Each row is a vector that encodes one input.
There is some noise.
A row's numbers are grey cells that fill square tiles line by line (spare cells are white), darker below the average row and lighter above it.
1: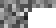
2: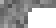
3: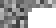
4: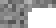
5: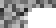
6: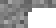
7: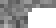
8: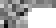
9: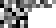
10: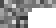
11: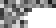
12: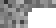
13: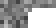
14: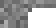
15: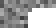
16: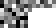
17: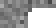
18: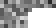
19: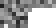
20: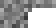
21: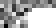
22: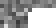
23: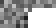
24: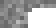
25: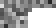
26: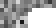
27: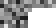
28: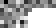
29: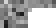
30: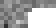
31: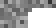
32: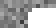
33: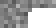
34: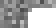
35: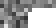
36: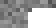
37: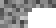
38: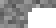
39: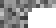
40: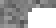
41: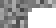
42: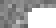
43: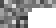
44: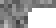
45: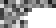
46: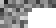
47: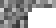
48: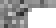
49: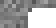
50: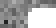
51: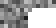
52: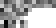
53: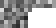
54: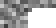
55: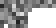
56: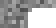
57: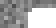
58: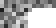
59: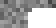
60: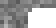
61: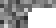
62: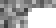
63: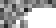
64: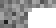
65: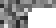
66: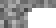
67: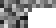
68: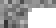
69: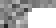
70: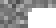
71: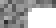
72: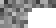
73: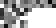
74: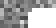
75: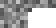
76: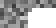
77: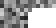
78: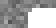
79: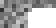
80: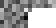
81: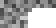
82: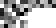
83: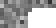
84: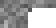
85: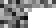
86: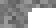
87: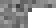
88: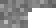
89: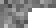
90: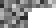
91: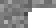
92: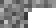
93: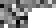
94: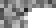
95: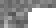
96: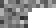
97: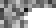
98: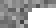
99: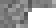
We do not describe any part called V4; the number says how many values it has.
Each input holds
a node of a 7-node tree, together with either a node of a 7-node tree, or a value of V4.
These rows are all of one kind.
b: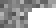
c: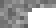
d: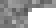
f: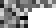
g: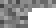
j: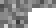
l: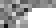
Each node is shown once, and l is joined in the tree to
f.
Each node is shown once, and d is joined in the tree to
b and c.
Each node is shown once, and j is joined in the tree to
g.
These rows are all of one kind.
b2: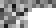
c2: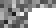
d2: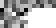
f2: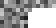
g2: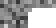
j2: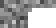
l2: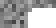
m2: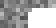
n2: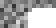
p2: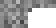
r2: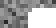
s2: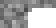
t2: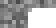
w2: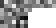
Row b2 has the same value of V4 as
f2, m2 and n2.
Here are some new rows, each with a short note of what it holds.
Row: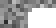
a node of a 7-node tree and a value of V4
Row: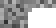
a node of a 7-node tree and a value of V4
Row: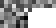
a node of each of two 7-node trees
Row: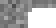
a node of a 7-node tree and a value of V4
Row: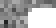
a node of a 7-node tree and a value of V4
